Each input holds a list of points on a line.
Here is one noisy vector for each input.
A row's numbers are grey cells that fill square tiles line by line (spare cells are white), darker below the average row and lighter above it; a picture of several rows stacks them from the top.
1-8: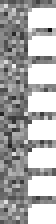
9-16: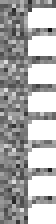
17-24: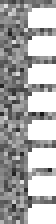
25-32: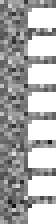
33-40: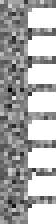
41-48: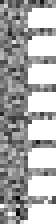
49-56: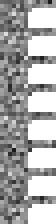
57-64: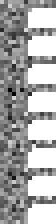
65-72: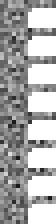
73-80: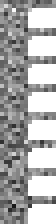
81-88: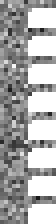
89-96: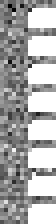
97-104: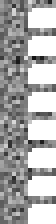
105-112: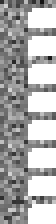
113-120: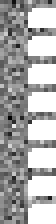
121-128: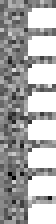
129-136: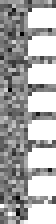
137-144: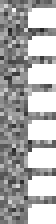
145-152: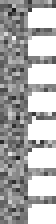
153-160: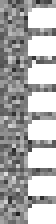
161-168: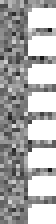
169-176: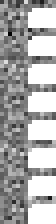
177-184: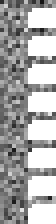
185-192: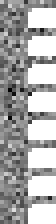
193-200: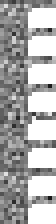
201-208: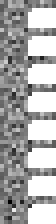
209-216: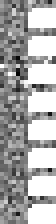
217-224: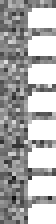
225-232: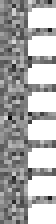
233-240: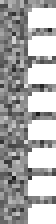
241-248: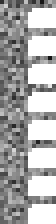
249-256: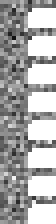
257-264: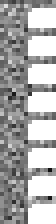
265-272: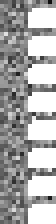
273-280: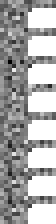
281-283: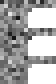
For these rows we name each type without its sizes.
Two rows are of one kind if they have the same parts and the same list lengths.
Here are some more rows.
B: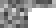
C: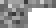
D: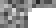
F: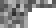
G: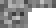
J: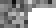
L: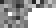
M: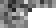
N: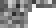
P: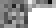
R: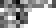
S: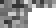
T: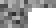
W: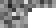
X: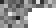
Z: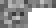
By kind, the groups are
B, D, J, L, M, P, S, W, X
C, F, G, N, T, Z
R

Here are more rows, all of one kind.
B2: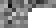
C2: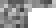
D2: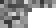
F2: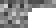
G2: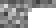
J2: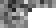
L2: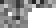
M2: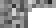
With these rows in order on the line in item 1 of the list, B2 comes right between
F2 and J2.
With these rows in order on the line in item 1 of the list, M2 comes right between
C2 and G2.
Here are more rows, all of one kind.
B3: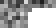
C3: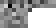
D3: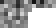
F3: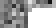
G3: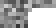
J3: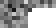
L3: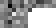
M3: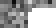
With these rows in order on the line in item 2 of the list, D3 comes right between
B3 and C3.
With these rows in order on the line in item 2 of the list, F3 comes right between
J3 and L3.
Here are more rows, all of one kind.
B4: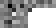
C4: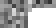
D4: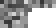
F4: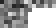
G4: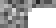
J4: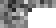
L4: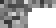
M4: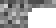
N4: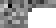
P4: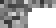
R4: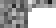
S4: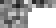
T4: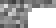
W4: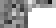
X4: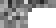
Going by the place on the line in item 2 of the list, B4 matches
D4, L4, P4 and W4.
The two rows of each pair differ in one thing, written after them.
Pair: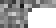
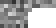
the place on the line in item 1 of the list
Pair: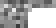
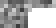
the place on the line in item 1 of the list
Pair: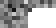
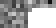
the place on the line in item 1 of the list
